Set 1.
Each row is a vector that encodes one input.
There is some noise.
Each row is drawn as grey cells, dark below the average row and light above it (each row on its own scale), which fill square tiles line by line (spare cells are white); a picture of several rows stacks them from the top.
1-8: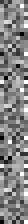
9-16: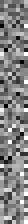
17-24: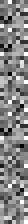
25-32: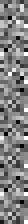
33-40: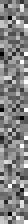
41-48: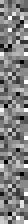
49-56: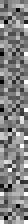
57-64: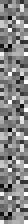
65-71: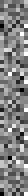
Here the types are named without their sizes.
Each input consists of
a point on a line.
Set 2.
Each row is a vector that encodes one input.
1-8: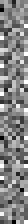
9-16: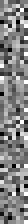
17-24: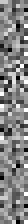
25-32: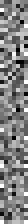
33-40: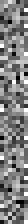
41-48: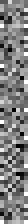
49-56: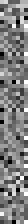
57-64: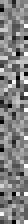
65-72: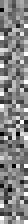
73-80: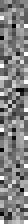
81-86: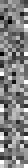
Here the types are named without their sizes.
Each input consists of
a point on a line.
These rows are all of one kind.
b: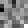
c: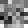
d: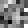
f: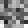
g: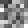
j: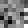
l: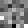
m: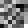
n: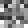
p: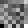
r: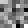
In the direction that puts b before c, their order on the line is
r, b, l, p, m, g, n, f, c, j, d.
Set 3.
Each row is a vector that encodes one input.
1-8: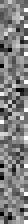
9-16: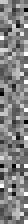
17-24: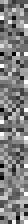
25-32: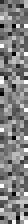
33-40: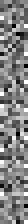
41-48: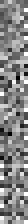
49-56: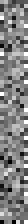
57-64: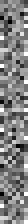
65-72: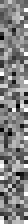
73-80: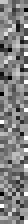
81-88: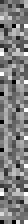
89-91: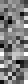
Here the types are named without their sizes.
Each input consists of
a point on a line.
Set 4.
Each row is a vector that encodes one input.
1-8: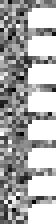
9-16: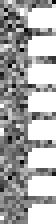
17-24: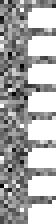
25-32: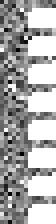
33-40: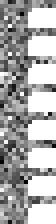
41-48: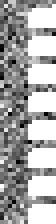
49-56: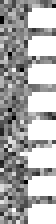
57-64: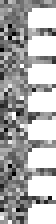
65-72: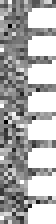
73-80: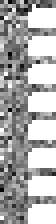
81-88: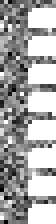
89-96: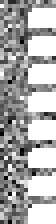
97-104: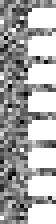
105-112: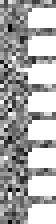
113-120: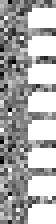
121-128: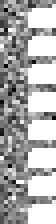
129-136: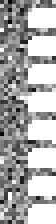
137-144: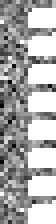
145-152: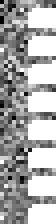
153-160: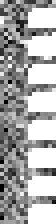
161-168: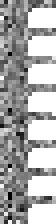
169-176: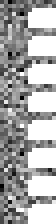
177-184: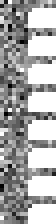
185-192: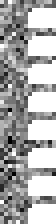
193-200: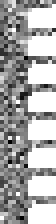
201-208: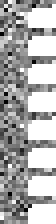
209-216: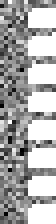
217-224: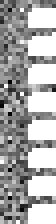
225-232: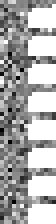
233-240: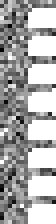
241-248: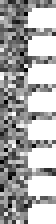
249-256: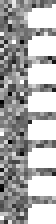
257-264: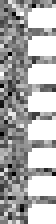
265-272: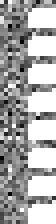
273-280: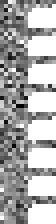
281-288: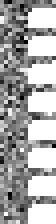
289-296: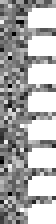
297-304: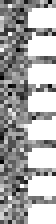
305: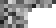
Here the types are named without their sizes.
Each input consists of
a point on a line.
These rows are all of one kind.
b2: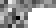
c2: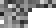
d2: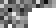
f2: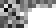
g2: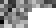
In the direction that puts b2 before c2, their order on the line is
f2, b2, c2, d2, g2.
